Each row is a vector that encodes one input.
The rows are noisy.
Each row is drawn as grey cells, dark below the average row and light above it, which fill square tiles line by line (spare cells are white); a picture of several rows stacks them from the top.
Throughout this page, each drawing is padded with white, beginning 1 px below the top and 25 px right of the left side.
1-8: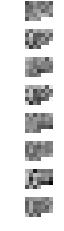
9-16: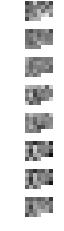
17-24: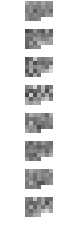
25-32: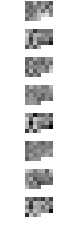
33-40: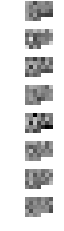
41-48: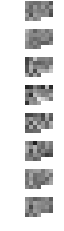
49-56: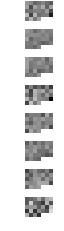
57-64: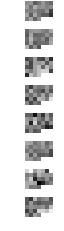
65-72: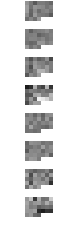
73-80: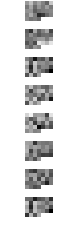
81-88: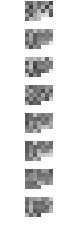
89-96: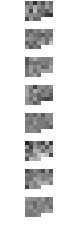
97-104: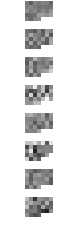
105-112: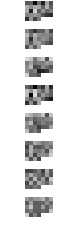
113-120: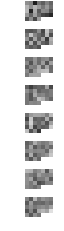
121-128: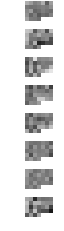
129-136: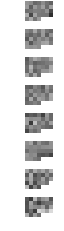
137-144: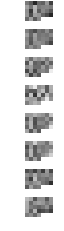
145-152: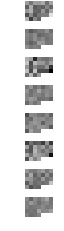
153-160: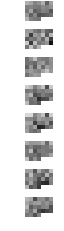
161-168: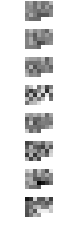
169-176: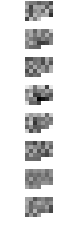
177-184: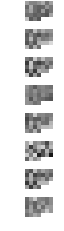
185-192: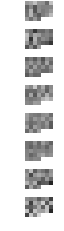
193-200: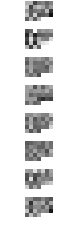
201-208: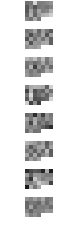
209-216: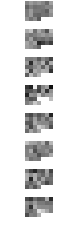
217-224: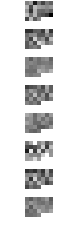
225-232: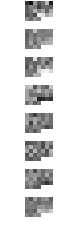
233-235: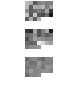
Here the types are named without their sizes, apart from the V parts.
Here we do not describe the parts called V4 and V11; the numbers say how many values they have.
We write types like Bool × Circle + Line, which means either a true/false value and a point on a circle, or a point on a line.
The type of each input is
Bool × (Circle × V4 + V11).
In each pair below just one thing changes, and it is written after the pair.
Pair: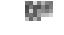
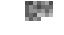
the value of V4
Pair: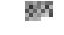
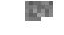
the value of V4
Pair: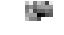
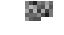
the true/false value
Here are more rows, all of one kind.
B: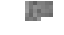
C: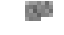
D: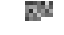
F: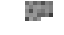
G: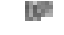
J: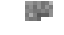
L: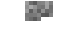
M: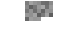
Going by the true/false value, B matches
C and L.
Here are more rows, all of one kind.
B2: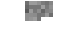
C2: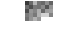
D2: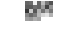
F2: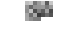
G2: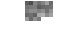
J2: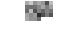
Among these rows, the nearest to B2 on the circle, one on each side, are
F2 and J2.
